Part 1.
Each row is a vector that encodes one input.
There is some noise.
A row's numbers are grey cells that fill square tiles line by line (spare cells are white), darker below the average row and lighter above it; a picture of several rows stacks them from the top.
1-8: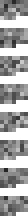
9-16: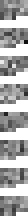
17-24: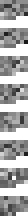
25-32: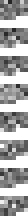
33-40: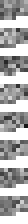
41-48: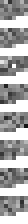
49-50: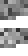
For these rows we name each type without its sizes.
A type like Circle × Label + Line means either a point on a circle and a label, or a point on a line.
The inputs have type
Label.
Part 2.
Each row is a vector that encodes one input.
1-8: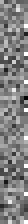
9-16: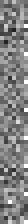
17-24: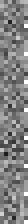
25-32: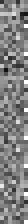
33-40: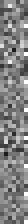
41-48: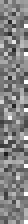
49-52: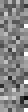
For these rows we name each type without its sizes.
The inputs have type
Label.
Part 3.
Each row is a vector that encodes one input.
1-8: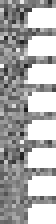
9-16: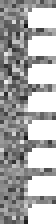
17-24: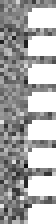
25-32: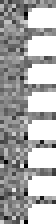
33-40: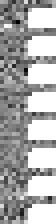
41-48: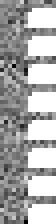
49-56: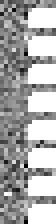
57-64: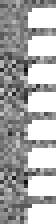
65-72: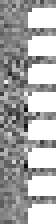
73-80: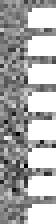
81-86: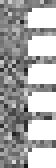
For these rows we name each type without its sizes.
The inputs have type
Line.
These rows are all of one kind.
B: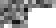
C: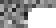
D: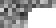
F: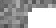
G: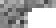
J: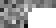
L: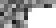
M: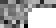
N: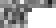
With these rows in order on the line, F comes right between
G and J.
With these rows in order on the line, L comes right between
B and C.
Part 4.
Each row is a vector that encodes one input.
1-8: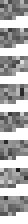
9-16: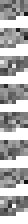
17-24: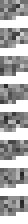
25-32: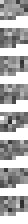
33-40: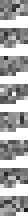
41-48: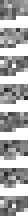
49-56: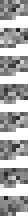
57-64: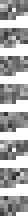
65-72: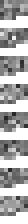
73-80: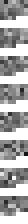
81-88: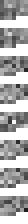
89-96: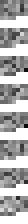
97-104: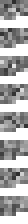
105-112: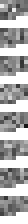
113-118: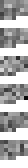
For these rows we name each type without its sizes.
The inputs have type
Label.
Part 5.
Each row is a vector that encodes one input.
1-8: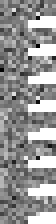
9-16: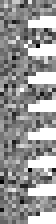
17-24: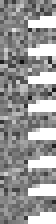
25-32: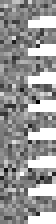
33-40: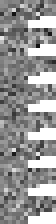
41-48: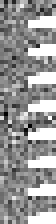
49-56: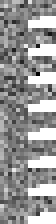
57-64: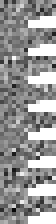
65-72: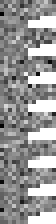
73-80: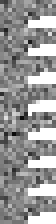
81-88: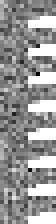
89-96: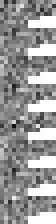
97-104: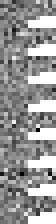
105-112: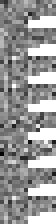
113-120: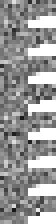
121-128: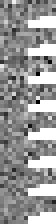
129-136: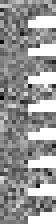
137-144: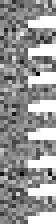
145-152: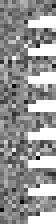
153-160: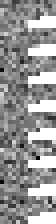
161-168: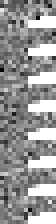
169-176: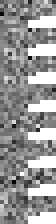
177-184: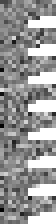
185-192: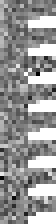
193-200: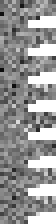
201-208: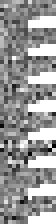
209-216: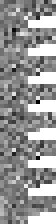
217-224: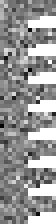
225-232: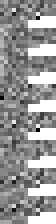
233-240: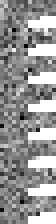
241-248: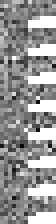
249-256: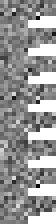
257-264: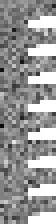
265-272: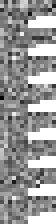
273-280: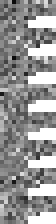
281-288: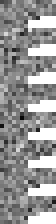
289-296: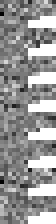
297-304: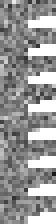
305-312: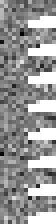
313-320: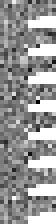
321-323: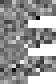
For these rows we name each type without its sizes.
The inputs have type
Label.
